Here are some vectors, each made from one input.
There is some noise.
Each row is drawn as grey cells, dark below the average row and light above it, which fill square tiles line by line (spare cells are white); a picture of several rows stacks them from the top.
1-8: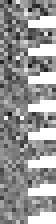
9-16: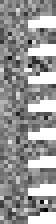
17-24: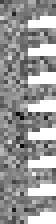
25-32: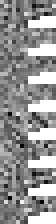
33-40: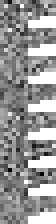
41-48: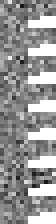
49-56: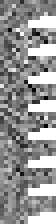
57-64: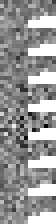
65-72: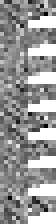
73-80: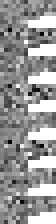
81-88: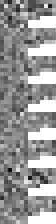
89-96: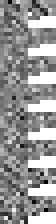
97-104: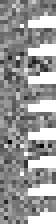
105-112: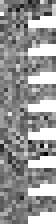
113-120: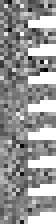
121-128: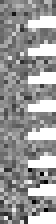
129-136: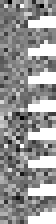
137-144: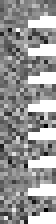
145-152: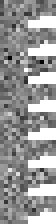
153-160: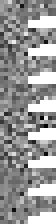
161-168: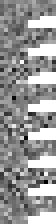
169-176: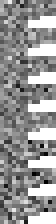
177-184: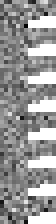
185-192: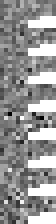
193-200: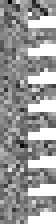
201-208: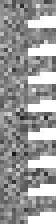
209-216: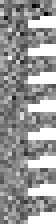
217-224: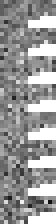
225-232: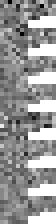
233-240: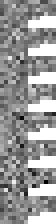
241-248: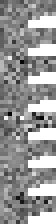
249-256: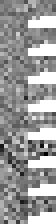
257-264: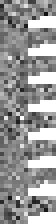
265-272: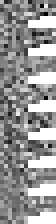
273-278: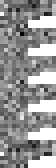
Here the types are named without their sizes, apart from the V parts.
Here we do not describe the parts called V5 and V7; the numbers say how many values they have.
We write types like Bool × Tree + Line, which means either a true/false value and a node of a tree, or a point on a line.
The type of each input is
(Bool × Bool × Bool + Unit) × (Label × V7 + V5).
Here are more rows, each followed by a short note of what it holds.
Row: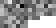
a label and a value of V7
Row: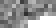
a label, three true/false values and a value of V7
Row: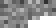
a label, three true/false values and a value of V7
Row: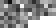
three true/false values and a value of V5
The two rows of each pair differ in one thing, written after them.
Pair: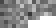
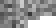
the label
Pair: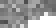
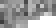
one of the three true/false values
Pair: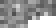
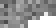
the value of V7
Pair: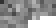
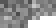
the value of V7
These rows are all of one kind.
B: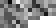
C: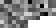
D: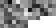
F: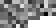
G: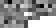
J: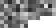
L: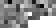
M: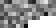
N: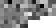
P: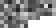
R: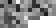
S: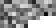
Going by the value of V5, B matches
D and R.
